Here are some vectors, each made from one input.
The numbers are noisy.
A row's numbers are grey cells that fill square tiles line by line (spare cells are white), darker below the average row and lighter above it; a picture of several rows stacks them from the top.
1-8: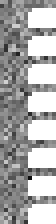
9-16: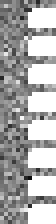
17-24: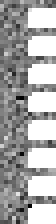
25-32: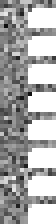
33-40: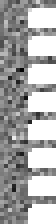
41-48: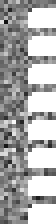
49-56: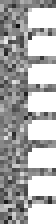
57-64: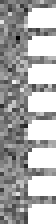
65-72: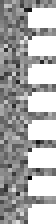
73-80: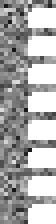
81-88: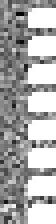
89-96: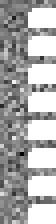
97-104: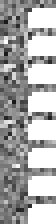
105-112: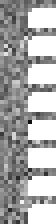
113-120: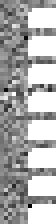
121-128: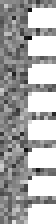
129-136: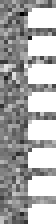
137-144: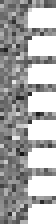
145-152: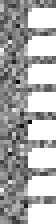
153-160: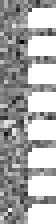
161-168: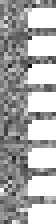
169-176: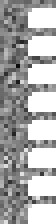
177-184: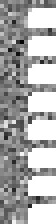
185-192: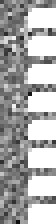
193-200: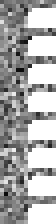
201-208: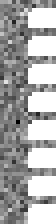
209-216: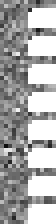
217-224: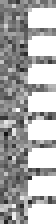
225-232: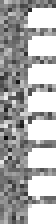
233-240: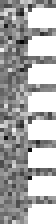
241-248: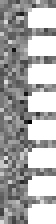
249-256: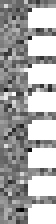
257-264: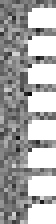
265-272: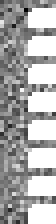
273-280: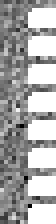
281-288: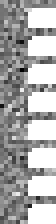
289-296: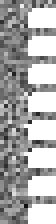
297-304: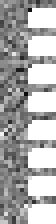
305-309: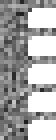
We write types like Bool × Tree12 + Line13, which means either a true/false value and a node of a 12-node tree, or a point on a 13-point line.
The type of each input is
Label6 + (Line10 + Tree15) × Tree15.
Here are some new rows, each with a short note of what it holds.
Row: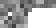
a node of each of two 15-node trees
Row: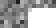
a point on a 10-point line and a node of a 15-node tree
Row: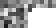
one of 6 labels
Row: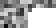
one of 6 labels
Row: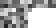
one of 6 labels
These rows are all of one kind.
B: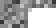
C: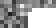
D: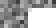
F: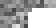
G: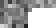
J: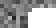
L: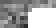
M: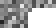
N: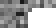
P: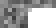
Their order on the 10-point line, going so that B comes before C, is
B, D, M, G, F, N, L, P, C, J.
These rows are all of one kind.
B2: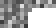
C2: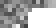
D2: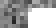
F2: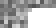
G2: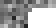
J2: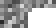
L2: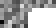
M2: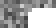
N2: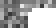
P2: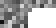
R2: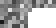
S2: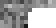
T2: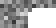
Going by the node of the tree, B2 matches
J2, L2, N2 and P2.
